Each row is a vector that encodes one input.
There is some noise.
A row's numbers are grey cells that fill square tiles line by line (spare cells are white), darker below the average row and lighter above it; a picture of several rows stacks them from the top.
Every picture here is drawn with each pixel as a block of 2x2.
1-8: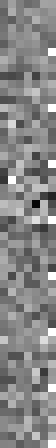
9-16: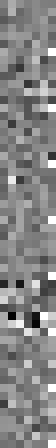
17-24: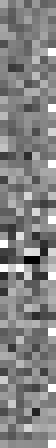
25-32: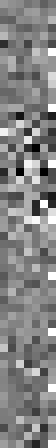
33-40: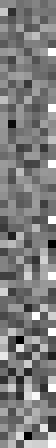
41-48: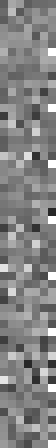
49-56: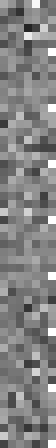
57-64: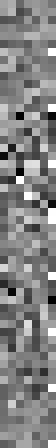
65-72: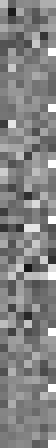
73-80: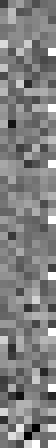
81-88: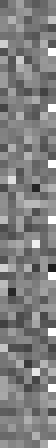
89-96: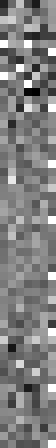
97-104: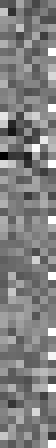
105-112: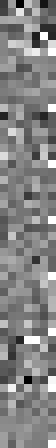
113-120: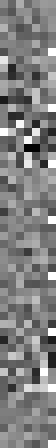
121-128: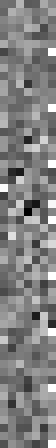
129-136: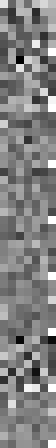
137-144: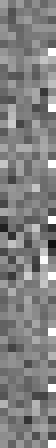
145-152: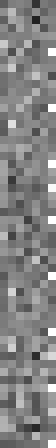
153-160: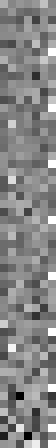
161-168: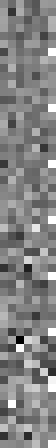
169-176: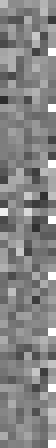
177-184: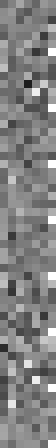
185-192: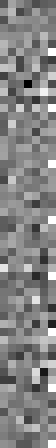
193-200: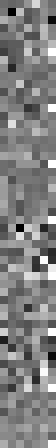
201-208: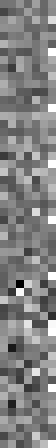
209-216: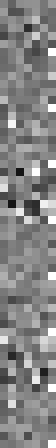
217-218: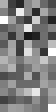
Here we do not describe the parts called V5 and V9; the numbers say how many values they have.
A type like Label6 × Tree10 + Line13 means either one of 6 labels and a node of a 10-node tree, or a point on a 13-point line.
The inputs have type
Bool × (Line4 + V5) × V9 + Label6.
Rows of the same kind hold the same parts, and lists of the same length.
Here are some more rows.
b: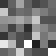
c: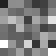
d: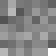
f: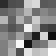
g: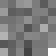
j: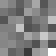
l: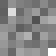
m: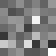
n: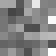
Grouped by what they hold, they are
b, c, g, j, m, n
d, l
f

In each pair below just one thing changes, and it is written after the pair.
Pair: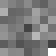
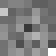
the value of V5
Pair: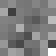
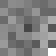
the value of V9
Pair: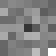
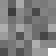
the value of V9
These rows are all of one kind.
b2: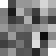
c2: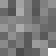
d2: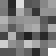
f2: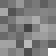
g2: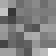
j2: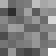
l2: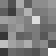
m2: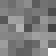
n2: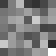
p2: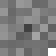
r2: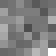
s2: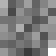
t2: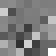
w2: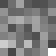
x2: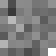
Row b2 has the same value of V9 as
c2, m2, s2 and x2.
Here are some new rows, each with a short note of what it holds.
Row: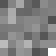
a point on a 4-point line, a true/false value and a value of V9
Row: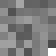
a true/false value, a value of V5 and a value of V9
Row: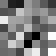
one of 6 labels
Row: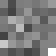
a true/false value, a value of V5 and a value of V9
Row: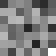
a true/false value, a value of V5 and a value of V9
